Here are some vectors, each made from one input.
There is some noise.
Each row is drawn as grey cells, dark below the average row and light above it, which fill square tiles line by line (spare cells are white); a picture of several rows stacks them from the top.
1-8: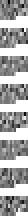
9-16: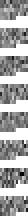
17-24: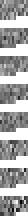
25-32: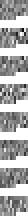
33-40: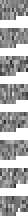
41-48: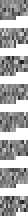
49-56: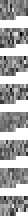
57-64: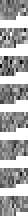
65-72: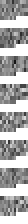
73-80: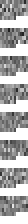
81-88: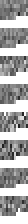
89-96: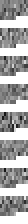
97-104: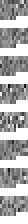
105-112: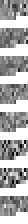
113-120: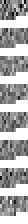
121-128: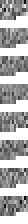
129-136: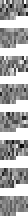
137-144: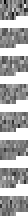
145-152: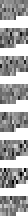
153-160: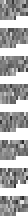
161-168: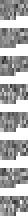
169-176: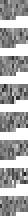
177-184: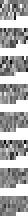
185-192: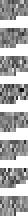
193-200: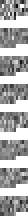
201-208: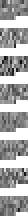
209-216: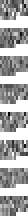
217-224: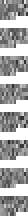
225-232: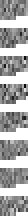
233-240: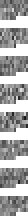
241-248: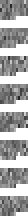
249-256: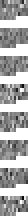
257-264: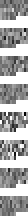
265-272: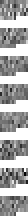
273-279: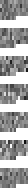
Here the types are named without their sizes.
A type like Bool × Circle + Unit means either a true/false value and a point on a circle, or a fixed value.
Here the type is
(Bool × Bool × Bool + Label) × Line.
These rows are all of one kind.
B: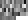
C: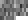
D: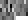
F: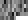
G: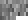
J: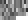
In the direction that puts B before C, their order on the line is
B, G, C, J, D, F.
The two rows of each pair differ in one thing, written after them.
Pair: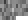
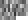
the place on the line
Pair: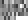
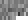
the place on the line
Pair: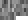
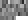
one of the three true/false values
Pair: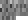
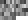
the place on the line
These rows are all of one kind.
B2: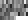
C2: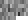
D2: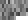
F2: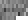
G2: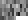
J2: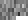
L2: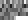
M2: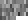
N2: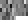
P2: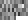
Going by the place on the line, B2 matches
C2 and F2.
